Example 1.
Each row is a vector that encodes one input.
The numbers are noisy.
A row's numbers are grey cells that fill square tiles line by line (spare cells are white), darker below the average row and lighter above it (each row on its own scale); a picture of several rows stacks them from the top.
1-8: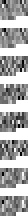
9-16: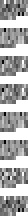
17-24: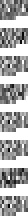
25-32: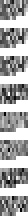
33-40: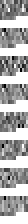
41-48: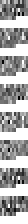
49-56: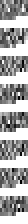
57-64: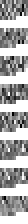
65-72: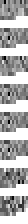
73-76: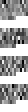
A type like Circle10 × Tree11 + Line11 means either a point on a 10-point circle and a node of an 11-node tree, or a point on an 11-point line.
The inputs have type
Line12.
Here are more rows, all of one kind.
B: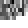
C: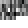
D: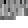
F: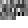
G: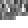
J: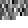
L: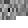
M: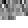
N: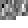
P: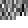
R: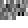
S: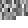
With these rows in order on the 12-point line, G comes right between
C and N.
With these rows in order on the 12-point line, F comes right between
C and R.
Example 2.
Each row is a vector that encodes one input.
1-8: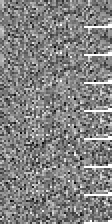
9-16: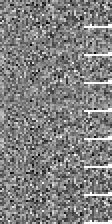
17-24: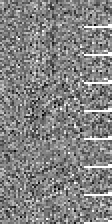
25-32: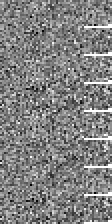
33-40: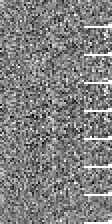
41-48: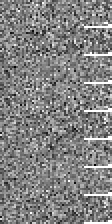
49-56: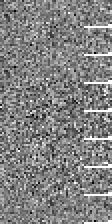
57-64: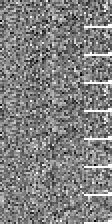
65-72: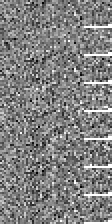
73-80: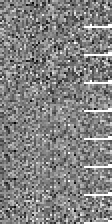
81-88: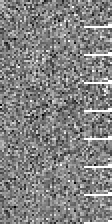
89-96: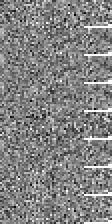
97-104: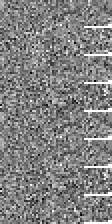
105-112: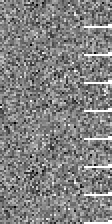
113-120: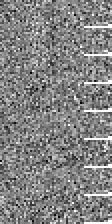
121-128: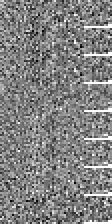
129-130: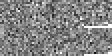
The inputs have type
Line9.
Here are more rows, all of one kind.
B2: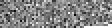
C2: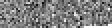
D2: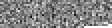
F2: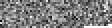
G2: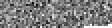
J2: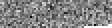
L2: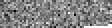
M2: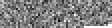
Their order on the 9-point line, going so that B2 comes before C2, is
L2, B2, D2, J2, M2, C2, G2, F2.
